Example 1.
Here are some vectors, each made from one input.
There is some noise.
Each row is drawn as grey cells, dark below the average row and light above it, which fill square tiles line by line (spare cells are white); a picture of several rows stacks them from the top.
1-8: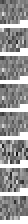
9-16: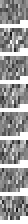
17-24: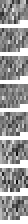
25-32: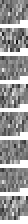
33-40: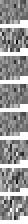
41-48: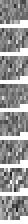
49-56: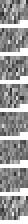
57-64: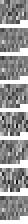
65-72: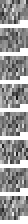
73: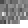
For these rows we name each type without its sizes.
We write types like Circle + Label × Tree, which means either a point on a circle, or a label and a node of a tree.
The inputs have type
Line.
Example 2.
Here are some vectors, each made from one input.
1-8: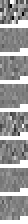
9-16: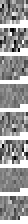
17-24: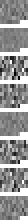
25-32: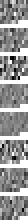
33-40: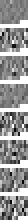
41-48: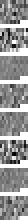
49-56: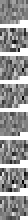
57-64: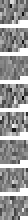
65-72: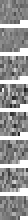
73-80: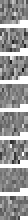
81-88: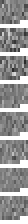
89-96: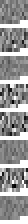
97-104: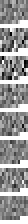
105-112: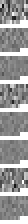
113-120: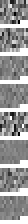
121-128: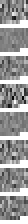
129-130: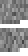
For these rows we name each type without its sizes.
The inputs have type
Line.
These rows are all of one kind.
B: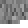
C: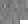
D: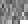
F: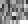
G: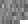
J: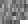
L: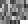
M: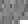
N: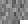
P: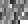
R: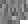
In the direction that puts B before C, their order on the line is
N, J, G, M, L, P, F, B, R, C, D.
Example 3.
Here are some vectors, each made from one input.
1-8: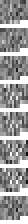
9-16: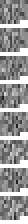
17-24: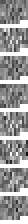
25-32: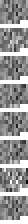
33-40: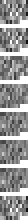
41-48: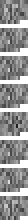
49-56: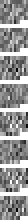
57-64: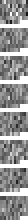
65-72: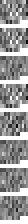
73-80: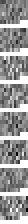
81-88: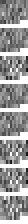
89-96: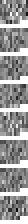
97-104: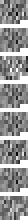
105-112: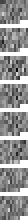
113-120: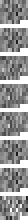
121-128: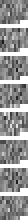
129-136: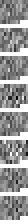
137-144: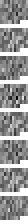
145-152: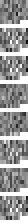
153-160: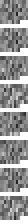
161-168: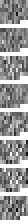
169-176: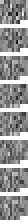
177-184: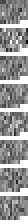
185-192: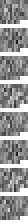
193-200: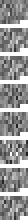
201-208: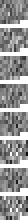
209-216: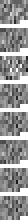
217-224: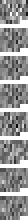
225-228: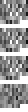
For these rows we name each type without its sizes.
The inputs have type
Line.
